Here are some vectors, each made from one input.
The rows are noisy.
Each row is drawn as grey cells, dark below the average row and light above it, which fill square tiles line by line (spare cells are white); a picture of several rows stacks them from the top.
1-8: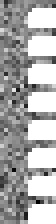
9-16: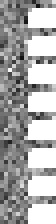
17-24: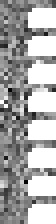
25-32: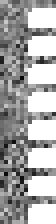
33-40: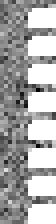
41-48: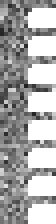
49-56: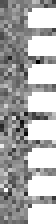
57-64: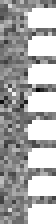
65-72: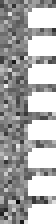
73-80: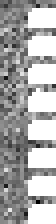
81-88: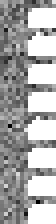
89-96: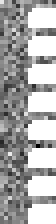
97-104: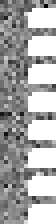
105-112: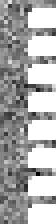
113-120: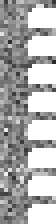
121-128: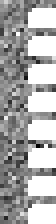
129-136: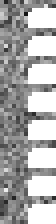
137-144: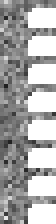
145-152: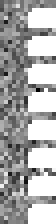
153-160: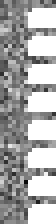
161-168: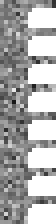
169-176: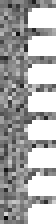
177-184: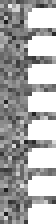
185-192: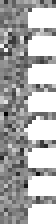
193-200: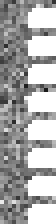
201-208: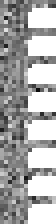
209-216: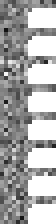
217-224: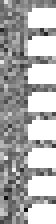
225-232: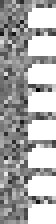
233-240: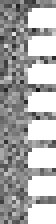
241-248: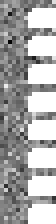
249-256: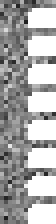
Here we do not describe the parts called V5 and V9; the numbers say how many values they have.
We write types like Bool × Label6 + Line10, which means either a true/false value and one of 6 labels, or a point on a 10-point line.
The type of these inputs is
(Circle6 + Unit) × (Line6 + V9) × V5.
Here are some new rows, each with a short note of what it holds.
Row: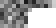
a point on a 6-point circle, a point on a 6-point line and a value of V5
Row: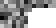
a point on a 6-point circle, a point on a 6-point line and a value of V5
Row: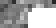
a value of V5 and a value of V9
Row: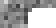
a point on a 6-point circle, a point on a 6-point line and a value of V5
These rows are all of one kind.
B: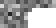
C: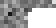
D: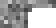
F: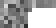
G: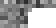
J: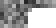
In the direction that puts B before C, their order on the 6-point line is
B, F, C, J, G, D.
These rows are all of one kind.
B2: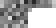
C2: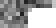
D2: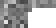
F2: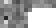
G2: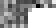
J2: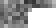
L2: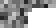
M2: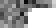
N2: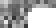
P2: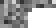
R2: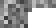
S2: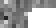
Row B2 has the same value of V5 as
C2, G2, J2 and M2.
